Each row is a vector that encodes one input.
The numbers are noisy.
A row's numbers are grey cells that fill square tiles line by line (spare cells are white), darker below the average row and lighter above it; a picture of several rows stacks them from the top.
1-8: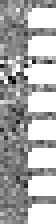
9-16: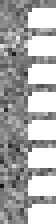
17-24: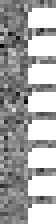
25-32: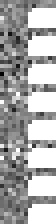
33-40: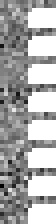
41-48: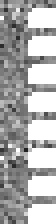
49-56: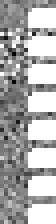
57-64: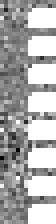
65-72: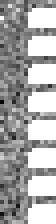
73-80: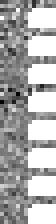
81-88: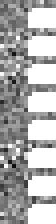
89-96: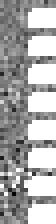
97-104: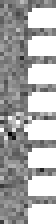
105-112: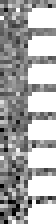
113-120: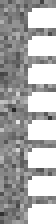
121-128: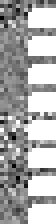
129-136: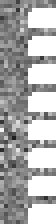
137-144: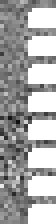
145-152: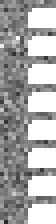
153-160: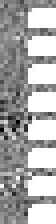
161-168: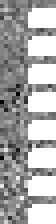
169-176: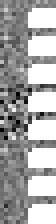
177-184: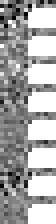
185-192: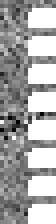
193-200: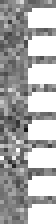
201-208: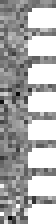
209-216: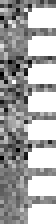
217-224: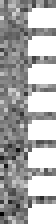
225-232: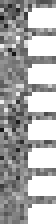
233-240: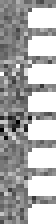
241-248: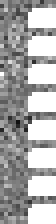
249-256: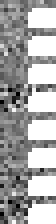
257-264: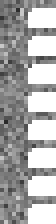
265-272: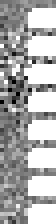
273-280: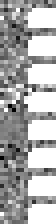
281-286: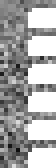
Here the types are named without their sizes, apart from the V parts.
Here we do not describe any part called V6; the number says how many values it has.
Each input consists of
a node of a tree, together with either a node of a tree, or a value of V6.
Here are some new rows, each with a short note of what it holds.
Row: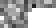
a node of a tree and a value of V6
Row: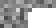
a node of each of two trees
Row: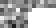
a node of a tree and a value of V6
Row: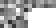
a node of each of two trees
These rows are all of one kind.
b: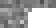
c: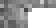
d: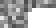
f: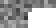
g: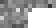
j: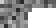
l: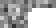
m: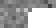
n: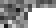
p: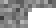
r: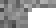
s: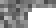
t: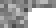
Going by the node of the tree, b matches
g and m.
